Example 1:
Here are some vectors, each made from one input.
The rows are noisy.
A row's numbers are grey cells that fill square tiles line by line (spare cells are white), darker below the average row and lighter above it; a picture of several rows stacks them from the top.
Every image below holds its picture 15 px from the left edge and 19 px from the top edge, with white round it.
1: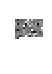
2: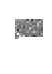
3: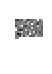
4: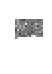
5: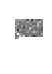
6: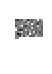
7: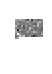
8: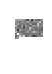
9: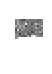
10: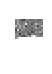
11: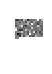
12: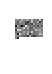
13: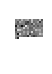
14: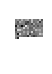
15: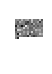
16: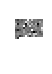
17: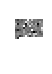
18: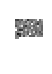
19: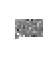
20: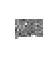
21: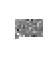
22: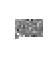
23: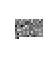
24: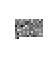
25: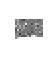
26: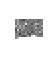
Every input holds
one of 5 labels.
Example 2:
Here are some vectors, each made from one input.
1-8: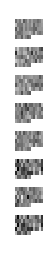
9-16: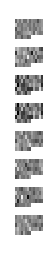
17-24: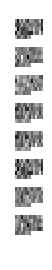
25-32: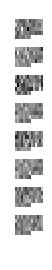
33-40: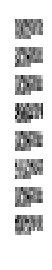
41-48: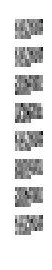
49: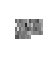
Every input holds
either a fixed value, or a node of a 9-node tree.
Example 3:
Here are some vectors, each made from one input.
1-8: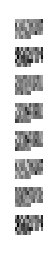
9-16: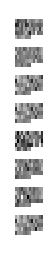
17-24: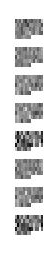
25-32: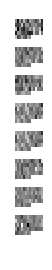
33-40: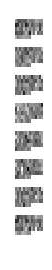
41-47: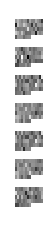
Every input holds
either a fixed value, or a node of a 9-node tree.
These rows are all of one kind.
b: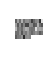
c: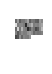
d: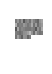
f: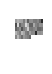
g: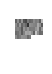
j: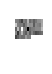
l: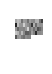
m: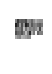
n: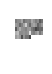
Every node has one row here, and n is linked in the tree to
d and f.
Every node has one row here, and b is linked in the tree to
g.
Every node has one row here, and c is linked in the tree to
d and j.
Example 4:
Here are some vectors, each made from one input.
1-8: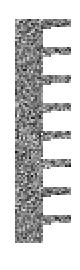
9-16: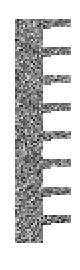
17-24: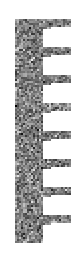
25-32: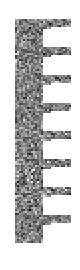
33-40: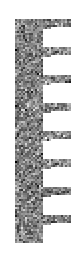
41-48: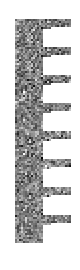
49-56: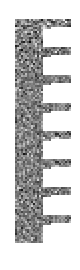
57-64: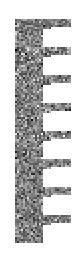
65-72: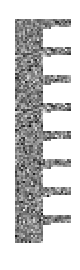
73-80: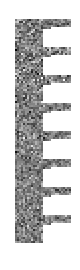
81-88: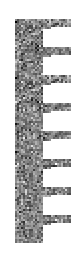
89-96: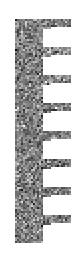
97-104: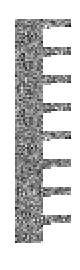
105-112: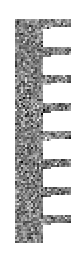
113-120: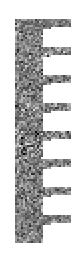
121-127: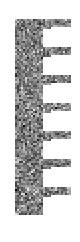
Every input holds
a point on an 18-point line.
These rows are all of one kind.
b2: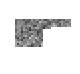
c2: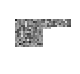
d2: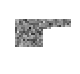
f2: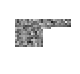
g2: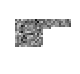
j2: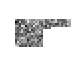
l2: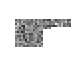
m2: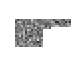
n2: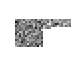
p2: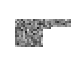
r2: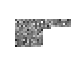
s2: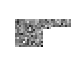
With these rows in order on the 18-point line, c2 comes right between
f2 and l2.
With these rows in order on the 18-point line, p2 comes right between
d2 and m2.
